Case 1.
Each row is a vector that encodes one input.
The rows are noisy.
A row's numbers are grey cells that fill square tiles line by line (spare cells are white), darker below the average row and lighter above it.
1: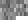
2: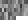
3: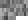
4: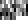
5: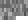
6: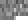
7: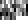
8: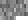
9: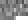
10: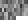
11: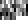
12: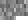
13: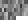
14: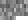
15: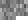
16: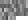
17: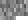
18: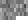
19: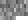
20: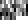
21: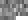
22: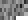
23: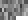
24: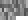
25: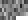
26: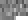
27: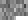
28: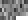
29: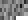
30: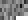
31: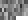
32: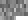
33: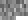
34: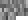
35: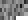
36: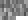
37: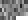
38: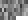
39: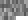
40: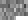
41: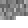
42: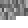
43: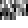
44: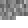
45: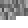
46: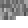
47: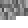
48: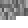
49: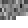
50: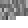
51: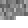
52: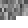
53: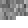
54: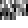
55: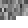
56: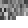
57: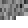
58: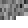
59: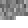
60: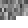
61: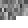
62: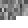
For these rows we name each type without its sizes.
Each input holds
a list of points on a line.
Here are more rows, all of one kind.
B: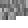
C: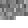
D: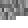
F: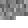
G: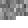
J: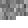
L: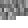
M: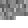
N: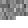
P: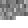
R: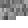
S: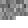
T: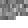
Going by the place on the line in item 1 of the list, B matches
D and L.
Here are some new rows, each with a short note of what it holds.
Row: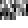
the empty list
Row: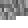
a list of two items
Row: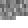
a list of two items
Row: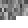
a list of one item
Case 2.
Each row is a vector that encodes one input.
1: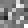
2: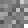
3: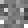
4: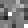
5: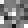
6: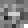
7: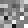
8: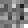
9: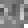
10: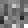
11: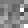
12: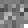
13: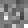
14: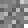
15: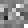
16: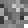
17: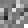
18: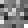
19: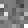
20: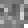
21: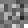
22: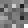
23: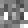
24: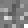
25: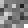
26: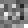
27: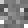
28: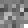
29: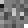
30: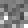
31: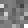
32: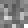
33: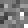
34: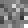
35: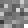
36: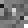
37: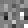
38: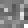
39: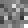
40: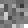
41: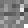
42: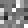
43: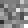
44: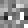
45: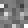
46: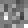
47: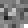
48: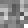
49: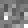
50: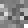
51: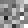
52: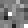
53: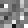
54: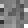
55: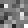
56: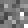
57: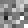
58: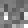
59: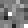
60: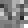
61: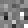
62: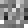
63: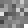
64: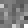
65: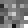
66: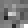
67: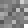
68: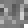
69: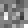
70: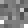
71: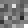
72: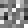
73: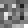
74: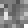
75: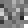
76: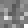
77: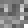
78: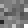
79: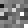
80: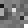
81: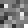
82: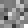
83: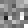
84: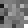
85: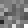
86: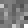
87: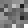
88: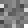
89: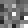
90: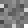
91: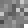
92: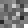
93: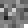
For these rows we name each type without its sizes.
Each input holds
a point on a circle and a node of a tree.
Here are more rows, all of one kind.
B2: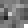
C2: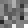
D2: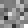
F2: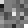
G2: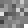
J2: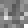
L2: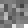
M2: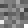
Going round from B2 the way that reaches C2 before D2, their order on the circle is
B2, F2, G2, C2, L2, J2, M2, D2.
